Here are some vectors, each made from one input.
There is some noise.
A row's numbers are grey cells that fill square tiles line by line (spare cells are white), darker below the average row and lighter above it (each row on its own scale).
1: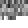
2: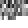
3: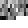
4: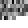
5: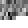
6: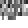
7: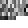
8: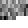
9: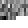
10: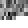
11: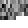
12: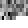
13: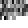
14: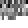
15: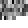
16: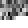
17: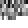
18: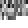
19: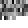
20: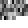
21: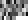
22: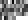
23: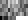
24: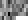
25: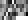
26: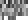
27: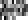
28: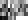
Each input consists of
a point on a 4-point line.
